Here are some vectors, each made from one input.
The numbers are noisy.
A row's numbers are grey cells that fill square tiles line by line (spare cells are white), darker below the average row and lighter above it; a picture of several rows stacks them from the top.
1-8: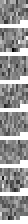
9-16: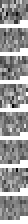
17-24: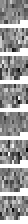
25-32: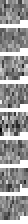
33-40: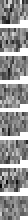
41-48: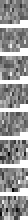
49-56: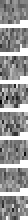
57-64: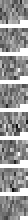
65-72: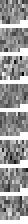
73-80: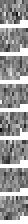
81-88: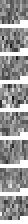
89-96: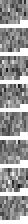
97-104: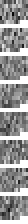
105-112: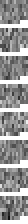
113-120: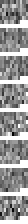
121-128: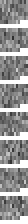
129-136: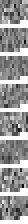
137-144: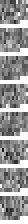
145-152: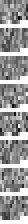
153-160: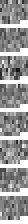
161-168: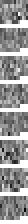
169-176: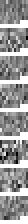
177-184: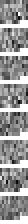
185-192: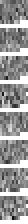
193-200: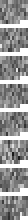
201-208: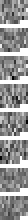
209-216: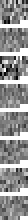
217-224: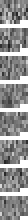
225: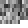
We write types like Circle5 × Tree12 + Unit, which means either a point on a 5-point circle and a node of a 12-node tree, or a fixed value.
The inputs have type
Bool × Label6 + Line7 × (Tree10 + Unit).
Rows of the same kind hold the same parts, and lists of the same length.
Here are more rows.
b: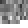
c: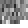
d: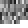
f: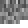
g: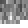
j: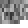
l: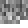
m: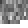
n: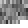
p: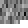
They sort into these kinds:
b, f, g, l, m
c, d, j
n, p

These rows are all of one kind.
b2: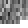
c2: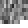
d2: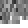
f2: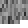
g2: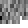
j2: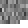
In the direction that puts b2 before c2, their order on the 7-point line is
f2, b2, j2, g2, c2, d2.
